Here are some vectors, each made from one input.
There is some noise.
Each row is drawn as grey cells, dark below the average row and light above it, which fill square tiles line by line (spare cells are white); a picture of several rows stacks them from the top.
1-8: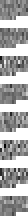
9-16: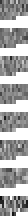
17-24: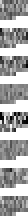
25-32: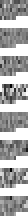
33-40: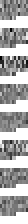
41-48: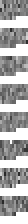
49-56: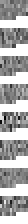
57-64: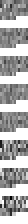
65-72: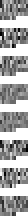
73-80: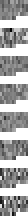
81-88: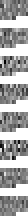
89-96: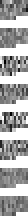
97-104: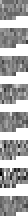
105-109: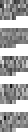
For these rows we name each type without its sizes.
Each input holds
a true/false value, together with either a point on a circle, or a fixed value.
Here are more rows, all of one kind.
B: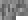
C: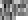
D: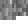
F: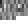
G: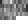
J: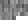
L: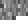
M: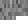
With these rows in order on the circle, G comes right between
F and M.
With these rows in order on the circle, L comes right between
B and D.
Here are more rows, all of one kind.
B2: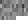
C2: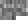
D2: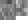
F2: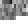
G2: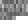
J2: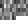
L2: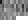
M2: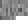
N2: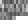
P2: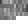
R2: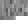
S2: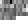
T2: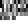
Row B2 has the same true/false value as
L2 and P2.
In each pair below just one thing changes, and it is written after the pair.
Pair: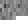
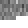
the place on the circle
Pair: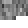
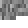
the place on the circle
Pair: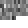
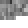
the place on the circle
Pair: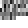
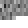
the place on the circle
